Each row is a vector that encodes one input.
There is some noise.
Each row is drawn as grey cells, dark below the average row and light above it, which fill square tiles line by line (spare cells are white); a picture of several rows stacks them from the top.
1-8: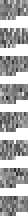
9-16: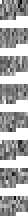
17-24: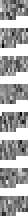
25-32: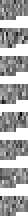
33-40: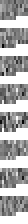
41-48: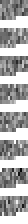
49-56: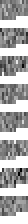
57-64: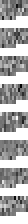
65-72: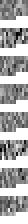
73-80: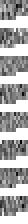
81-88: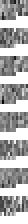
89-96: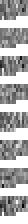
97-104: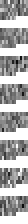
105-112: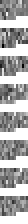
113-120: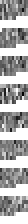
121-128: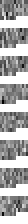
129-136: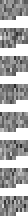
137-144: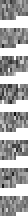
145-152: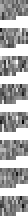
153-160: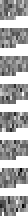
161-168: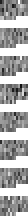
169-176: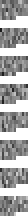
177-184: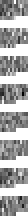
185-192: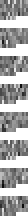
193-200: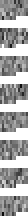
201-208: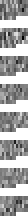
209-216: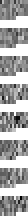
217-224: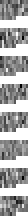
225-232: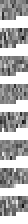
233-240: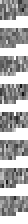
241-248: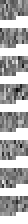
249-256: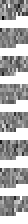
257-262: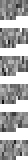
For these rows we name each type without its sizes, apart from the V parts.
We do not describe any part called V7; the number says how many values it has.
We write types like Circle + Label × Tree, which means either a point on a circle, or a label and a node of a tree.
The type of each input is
Circle × List(Label × V7) + Line.
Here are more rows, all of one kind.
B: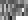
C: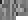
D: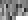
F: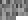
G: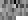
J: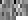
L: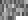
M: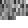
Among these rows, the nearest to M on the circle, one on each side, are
F and L.
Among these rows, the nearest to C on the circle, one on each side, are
F and J.
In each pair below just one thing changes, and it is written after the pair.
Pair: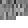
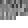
the value of V7 in item 1 of the list
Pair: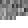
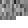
the value of V7 in item 2 of the list
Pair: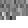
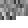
the label in item 2 of the list
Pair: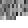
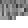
the label in item 1 of the list
